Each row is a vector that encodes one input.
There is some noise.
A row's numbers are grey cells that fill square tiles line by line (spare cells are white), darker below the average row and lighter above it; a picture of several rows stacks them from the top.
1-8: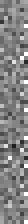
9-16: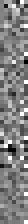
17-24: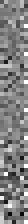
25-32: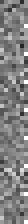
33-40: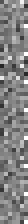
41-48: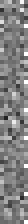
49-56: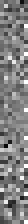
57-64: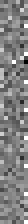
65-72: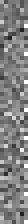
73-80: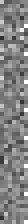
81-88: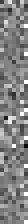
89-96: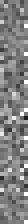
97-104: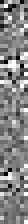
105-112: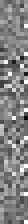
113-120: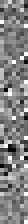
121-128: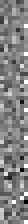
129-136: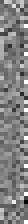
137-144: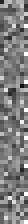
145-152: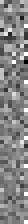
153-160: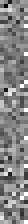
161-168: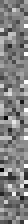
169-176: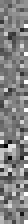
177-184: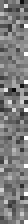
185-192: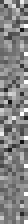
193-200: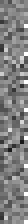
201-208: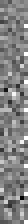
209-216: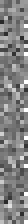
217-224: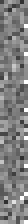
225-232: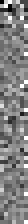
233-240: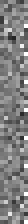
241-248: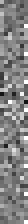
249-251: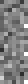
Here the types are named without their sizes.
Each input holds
a true/false value, together with either a point on a circle, or a point on a line.
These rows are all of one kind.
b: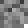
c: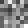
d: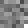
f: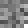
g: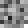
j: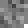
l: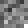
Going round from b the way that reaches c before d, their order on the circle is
b, l, c, g, j, f, d.
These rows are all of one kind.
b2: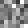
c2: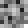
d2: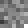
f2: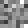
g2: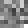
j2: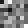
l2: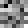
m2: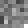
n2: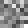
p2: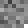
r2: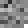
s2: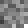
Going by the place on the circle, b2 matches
c2 and m2.
